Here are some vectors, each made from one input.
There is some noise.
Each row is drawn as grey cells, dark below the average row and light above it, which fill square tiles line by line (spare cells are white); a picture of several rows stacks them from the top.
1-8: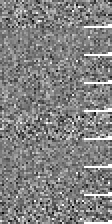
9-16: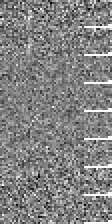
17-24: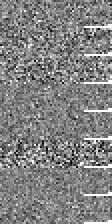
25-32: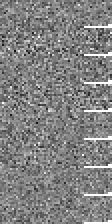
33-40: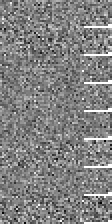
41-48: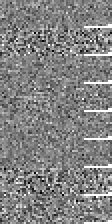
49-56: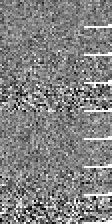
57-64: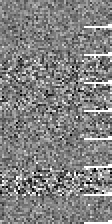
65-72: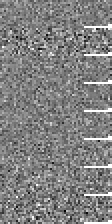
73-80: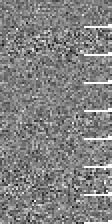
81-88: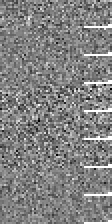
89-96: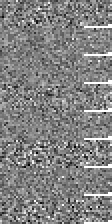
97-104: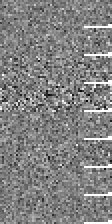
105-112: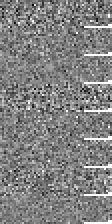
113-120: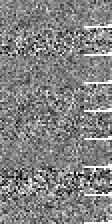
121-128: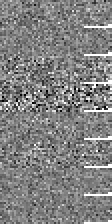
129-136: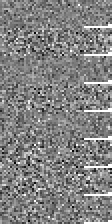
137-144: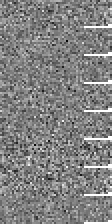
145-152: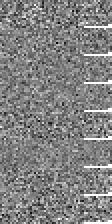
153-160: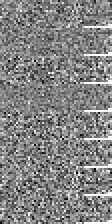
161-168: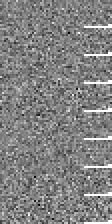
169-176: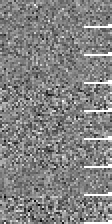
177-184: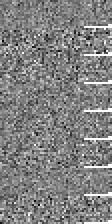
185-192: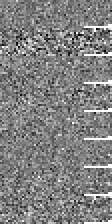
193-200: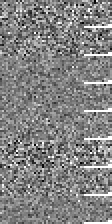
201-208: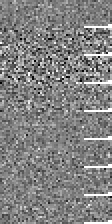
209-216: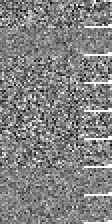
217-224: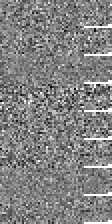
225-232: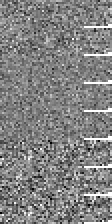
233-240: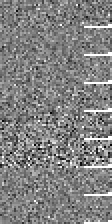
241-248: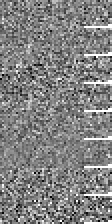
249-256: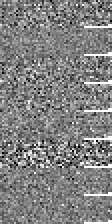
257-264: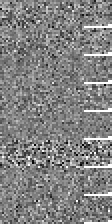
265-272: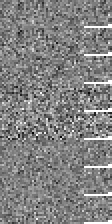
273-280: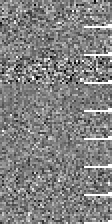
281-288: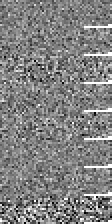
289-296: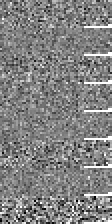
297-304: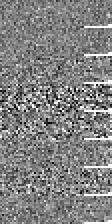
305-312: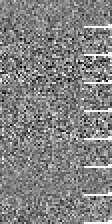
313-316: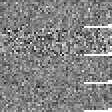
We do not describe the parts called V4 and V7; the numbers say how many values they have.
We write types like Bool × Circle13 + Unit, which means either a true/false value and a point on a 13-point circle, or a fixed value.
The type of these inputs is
(Circle16 + V4) × V7 + Tree10.
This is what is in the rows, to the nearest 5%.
About 25% of them hold a node of a 10-node tree. The rest hold a value of V7, together with either a point on a 16-point circle, or a value of V4.
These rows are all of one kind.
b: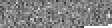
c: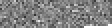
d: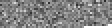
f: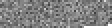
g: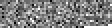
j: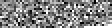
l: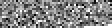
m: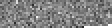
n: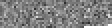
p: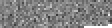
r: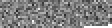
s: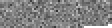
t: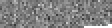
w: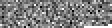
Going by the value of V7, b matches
g, j, m and n.
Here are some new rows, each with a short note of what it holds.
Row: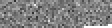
a value of V4 and a value of V7
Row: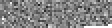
a node of a 10-node tree
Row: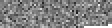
a value of V4 and a value of V7
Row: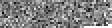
a node of a 10-node tree
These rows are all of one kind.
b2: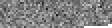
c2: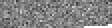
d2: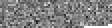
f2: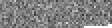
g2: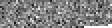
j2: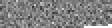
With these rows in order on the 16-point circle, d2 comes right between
b2 and c2.
